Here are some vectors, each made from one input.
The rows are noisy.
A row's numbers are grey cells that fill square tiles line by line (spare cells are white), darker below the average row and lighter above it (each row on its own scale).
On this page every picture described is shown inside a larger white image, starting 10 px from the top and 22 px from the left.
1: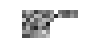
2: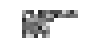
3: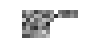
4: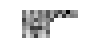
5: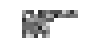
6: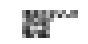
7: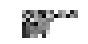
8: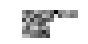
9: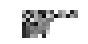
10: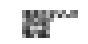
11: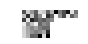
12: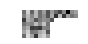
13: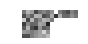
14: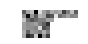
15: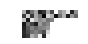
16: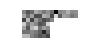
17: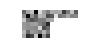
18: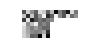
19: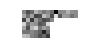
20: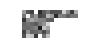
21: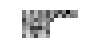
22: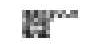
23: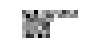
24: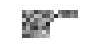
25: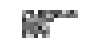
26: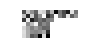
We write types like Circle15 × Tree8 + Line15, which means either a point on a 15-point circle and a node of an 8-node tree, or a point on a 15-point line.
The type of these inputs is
Bool × Bool × Bool.
